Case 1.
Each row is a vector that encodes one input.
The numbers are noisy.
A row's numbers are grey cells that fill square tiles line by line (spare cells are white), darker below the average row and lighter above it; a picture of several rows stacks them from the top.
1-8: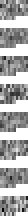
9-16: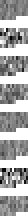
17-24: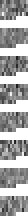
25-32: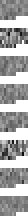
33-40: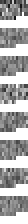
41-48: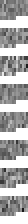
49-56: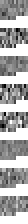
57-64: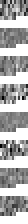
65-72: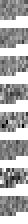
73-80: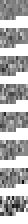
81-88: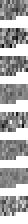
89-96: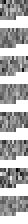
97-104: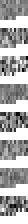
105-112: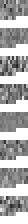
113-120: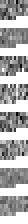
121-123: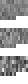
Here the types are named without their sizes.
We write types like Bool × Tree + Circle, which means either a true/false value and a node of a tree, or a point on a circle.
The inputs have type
(Label + Line) × Tree.
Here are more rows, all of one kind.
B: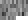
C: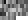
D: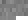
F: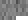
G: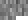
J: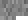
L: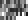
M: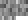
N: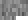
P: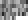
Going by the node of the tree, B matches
D, F and L.
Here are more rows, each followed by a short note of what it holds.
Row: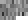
a label and a node of a tree
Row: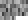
a point on a line and a node of a tree
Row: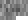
a point on a line and a node of a tree
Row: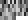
a label and a node of a tree
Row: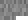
a label and a node of a tree
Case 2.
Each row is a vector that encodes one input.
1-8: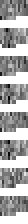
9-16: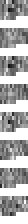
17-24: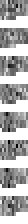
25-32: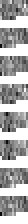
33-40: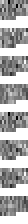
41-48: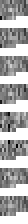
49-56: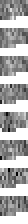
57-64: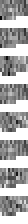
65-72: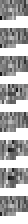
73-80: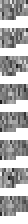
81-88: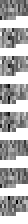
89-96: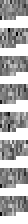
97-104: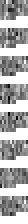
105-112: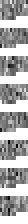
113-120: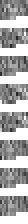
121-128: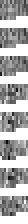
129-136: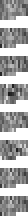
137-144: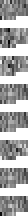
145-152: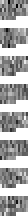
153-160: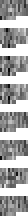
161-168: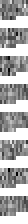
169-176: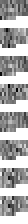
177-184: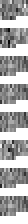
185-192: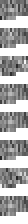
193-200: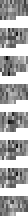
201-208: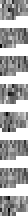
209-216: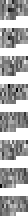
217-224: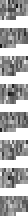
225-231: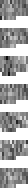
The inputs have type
Bool × Line10 + Line9.
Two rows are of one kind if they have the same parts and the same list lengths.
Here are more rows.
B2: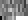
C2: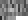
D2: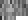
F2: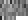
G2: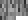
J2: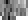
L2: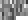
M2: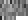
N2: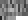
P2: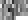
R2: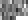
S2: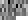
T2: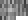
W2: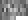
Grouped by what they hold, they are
B2, C2, D2, F2, G2, M2, N2, T2, W2
J2, L2, P2, R2, S2

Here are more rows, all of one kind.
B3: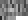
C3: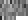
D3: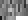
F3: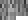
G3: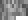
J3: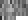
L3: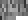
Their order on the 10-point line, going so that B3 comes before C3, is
D3, B3, L3, F3, G3, J3, C3.
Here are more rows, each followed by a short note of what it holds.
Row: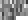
a point on a 9-point line
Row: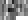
a point on a 9-point line
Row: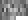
a point on a 10-point line and a true/false value
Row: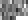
a point on a 9-point line
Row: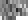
a point on a 9-point line
